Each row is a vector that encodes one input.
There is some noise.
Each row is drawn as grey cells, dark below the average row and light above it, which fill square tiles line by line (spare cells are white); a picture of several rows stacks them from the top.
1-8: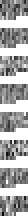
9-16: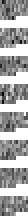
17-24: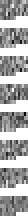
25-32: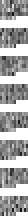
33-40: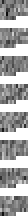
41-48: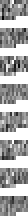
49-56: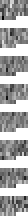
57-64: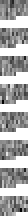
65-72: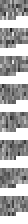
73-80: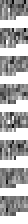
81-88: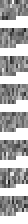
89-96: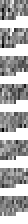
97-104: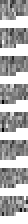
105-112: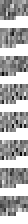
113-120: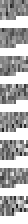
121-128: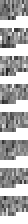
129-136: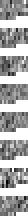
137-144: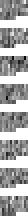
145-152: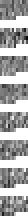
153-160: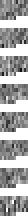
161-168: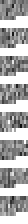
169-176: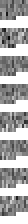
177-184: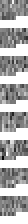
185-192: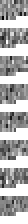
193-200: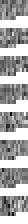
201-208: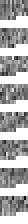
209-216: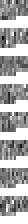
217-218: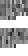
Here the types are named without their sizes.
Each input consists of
a point on a line, together with either a label, or three true/false values.
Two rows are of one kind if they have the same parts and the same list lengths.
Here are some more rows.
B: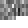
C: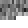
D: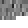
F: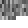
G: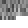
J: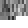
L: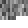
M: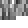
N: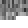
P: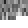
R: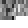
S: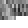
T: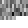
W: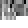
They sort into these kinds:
B, M, S, T
C, D, F, G, J, L, N, P, R, W

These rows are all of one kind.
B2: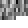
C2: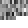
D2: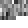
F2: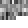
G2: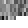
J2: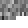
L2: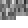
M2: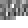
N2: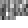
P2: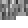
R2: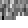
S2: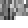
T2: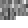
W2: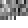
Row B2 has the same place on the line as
N2, P2 and R2.
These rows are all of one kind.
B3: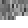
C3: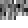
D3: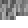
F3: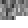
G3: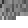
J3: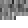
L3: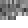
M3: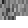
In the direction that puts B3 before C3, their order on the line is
D3, F3, J3, G3, M3, B3, L3, C3.
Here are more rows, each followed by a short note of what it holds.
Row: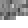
a point on a line and three true/false values
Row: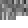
a label and a point on a line
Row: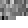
a point on a line and three true/false values
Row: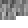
a label and a point on a line
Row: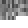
a label and a point on a line
